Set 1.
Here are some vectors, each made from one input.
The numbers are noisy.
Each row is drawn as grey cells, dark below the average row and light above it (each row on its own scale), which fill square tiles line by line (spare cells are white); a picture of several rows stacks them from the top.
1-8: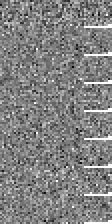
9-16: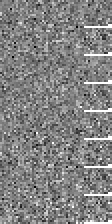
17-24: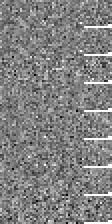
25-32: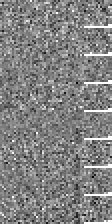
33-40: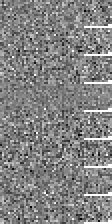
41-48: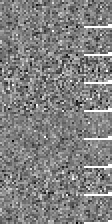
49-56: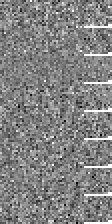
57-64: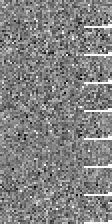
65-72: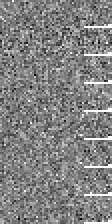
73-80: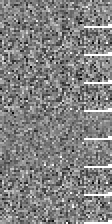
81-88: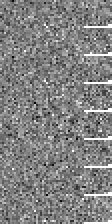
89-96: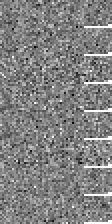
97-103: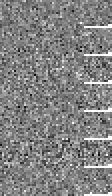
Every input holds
a list of up to two items, each a point on a 3-point line and a point on a 5-point line.
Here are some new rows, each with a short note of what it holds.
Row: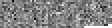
a list of one item
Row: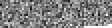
the empty list
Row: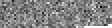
a list of one item
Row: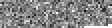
a list of one item
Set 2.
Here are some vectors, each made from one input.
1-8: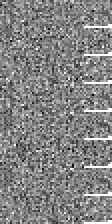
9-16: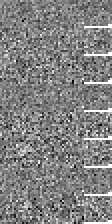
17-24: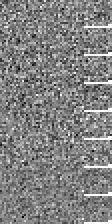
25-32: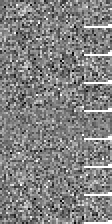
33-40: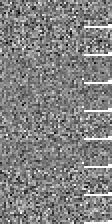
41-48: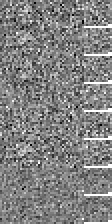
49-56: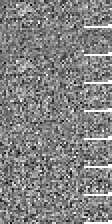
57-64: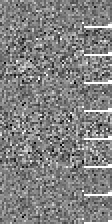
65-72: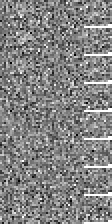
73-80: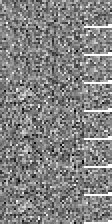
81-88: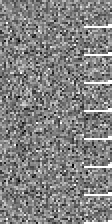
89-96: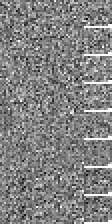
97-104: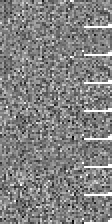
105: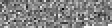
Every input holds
either a point on a 13-point circle, or a point on a 5-point line.
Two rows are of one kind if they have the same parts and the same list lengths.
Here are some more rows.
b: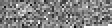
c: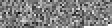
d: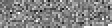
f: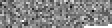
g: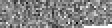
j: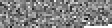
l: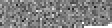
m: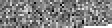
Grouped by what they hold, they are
b, c, d, f, g, j, m
l

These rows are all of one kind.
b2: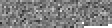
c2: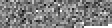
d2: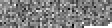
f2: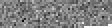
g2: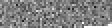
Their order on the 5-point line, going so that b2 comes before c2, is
d2, g2, f2, b2, c2.
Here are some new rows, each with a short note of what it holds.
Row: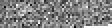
a point on a 13-point circle
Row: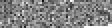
a point on a 13-point circle
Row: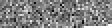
a point on a 13-point circle
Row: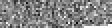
a point on a 13-point circle
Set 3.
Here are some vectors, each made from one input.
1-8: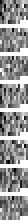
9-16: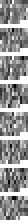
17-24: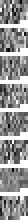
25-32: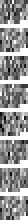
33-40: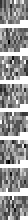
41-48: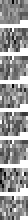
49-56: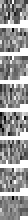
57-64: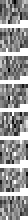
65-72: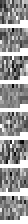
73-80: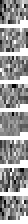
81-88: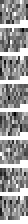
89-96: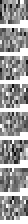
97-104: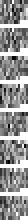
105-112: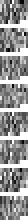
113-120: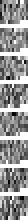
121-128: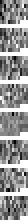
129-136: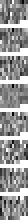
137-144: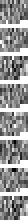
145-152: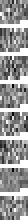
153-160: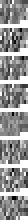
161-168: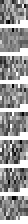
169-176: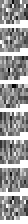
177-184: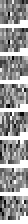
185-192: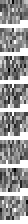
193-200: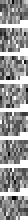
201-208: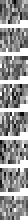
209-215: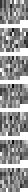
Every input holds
either a node of an 11-node tree, or four true/false values.
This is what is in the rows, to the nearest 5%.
About 30% of them hold a node of an 11-node tree. The rest hold four true/false values.
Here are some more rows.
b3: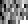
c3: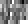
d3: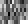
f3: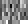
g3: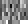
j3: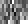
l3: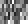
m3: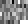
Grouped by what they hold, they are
b3, f3, g3, m3
c3, d3, j3, l3

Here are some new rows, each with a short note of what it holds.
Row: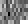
a node of an 11-node tree
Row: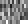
four true/false values
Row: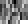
four true/false values
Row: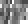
a node of an 11-node tree
